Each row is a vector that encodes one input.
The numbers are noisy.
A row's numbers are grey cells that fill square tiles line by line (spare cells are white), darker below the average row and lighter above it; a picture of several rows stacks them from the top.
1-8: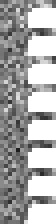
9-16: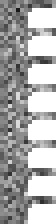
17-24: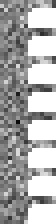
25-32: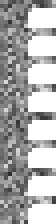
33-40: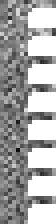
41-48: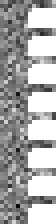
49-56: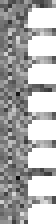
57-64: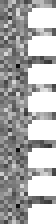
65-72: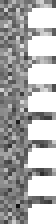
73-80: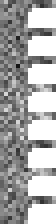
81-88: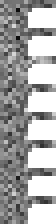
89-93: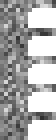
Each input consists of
either a point on a 5-point line and a true/false value, or a point on an 8-point line.
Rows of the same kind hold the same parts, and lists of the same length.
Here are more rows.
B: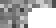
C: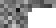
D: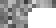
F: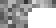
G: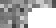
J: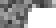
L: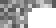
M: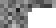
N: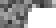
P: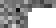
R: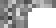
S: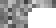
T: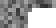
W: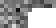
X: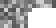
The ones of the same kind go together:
B, D, F, G, L, R, S, X
C, J, M, N, P, T, W

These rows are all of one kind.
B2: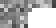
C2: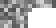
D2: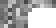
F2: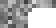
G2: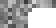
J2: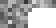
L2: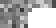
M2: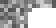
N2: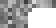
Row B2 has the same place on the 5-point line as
F2, G2 and N2.
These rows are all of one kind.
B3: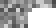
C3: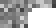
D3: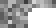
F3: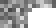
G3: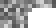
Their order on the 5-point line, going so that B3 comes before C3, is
G3, F3, B3, C3, D3.
